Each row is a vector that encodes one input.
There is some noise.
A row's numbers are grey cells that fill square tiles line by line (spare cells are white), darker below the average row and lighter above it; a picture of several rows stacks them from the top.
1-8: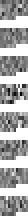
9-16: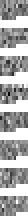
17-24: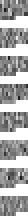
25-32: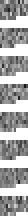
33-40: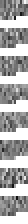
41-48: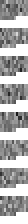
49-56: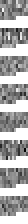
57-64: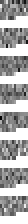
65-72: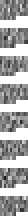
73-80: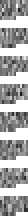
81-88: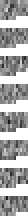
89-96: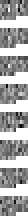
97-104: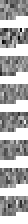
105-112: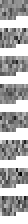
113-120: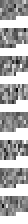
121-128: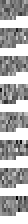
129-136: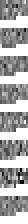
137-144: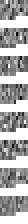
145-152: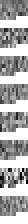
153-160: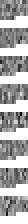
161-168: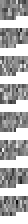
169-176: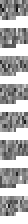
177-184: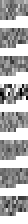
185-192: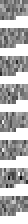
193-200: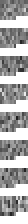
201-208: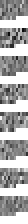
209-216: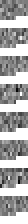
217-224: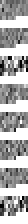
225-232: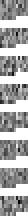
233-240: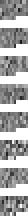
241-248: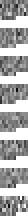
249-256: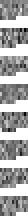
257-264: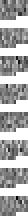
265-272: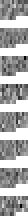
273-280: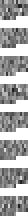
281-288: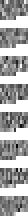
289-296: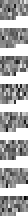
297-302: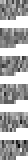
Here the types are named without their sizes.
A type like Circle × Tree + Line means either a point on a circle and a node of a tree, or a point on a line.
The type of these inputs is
Label × Label × Tree + Unit.
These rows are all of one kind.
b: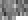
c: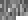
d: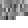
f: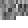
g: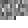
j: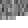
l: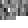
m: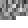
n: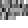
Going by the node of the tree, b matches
j, l and n.
